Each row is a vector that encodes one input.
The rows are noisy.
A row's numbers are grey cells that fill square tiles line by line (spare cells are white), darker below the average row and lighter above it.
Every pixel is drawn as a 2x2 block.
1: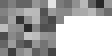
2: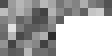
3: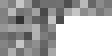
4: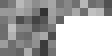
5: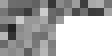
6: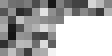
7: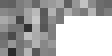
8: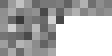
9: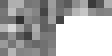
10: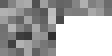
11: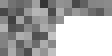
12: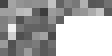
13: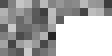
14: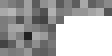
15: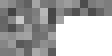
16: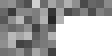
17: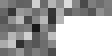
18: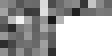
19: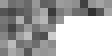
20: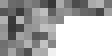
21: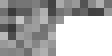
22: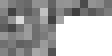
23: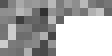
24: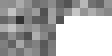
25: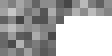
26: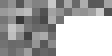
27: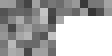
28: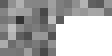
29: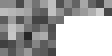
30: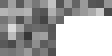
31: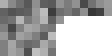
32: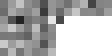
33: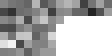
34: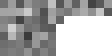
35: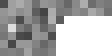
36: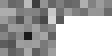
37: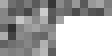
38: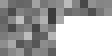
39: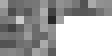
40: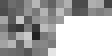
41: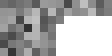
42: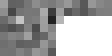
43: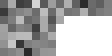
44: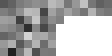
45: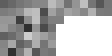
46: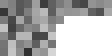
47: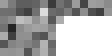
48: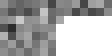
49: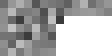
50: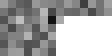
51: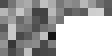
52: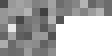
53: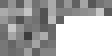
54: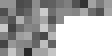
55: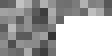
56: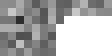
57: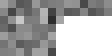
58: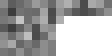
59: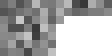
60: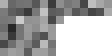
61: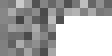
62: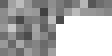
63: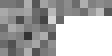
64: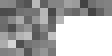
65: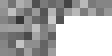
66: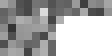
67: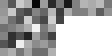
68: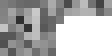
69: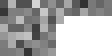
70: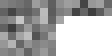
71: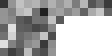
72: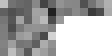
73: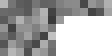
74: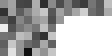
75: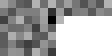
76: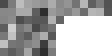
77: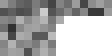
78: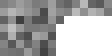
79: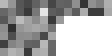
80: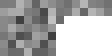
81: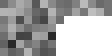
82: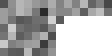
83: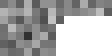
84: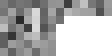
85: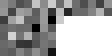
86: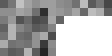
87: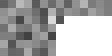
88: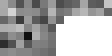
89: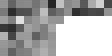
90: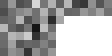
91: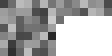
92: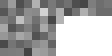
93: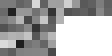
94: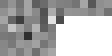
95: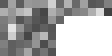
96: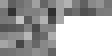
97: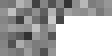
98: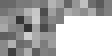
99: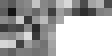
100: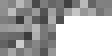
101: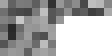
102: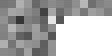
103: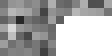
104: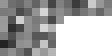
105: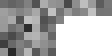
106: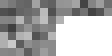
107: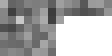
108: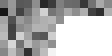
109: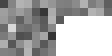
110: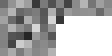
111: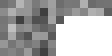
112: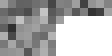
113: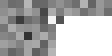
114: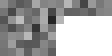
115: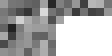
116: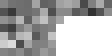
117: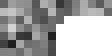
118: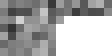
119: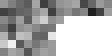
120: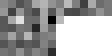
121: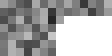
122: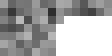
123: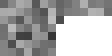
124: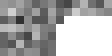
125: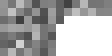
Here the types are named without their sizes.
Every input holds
either a point on a circle and three true/false values, or a list of points on a line.
